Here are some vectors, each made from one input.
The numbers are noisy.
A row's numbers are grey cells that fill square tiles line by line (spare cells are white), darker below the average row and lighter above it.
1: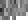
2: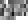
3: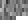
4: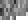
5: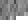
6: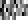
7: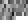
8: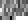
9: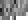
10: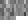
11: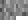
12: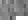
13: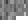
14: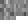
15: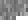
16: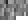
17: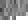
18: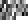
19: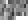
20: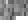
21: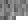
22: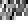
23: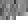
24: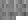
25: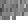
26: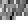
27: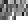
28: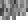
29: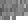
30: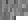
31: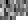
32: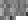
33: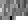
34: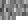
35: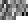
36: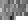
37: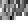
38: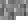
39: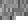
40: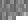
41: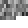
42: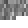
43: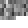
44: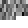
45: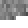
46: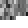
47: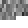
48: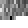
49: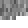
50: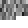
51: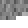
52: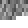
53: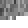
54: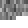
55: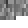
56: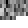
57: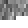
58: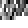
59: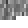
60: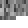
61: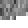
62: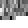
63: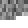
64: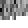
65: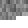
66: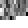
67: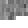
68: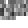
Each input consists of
either one of 8 labels, or a node of a 9-node tree.
